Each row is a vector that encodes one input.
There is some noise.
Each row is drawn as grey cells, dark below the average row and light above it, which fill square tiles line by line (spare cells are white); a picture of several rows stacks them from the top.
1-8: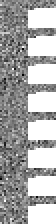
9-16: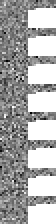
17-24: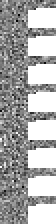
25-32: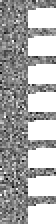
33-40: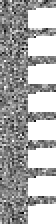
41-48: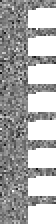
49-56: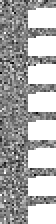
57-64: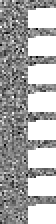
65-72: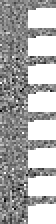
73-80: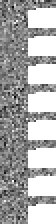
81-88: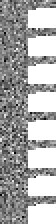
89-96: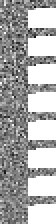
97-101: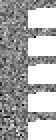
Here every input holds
a point on each of four 4-point lines.
